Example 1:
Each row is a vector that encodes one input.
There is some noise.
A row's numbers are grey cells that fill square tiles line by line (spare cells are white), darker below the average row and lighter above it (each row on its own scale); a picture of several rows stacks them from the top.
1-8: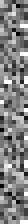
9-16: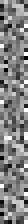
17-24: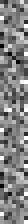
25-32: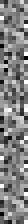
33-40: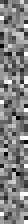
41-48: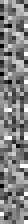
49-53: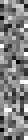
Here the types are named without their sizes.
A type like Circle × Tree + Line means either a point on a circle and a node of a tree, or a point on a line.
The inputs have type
Label.
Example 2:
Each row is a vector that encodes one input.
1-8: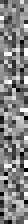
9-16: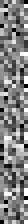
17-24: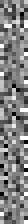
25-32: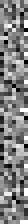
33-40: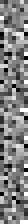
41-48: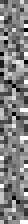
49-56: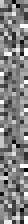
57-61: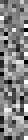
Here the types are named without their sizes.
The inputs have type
Label.
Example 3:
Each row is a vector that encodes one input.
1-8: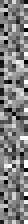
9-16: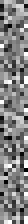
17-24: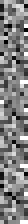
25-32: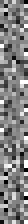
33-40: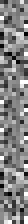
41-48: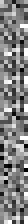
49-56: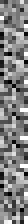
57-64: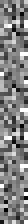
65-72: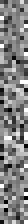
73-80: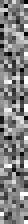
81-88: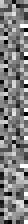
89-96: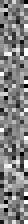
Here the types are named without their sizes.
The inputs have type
Label.
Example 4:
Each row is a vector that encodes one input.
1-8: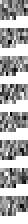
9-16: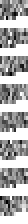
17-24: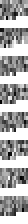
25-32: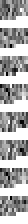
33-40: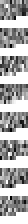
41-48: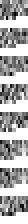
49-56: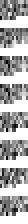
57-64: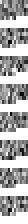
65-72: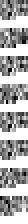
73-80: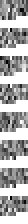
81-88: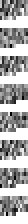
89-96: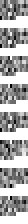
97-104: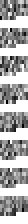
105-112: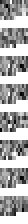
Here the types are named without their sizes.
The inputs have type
Bool × Bool × Bool × Bool.
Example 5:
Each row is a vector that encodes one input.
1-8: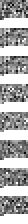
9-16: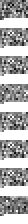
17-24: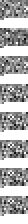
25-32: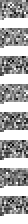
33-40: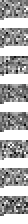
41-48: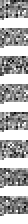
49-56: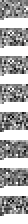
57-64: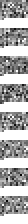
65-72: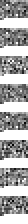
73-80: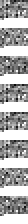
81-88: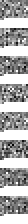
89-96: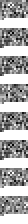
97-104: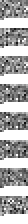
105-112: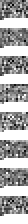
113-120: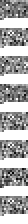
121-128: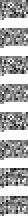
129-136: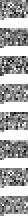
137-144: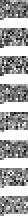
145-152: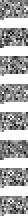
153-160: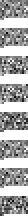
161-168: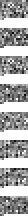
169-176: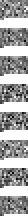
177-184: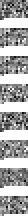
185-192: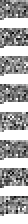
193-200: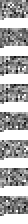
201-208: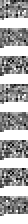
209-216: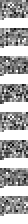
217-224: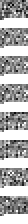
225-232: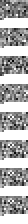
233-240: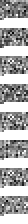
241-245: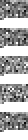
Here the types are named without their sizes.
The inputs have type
Bool × Bool × Bool.
